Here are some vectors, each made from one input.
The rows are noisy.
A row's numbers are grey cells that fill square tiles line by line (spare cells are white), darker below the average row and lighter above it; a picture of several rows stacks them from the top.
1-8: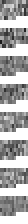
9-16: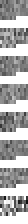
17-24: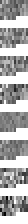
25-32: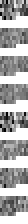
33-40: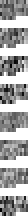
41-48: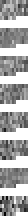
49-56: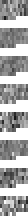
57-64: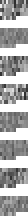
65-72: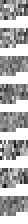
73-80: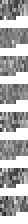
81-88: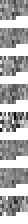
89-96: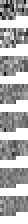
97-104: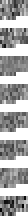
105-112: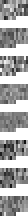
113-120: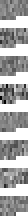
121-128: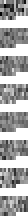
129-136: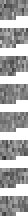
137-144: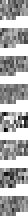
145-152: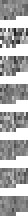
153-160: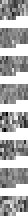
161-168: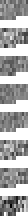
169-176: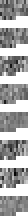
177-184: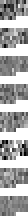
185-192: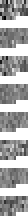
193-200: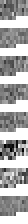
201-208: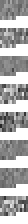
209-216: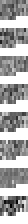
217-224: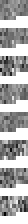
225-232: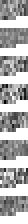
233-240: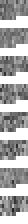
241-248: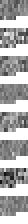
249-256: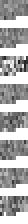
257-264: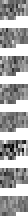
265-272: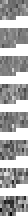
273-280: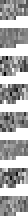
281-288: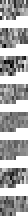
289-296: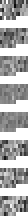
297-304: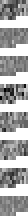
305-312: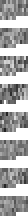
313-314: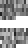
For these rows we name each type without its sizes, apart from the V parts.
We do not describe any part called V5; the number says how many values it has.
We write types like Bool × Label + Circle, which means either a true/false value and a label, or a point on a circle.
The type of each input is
Label × Line × V5.
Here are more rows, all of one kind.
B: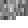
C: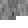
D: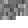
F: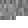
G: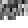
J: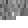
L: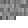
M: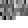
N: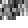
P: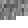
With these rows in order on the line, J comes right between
B and P.
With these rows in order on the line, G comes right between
F and M.
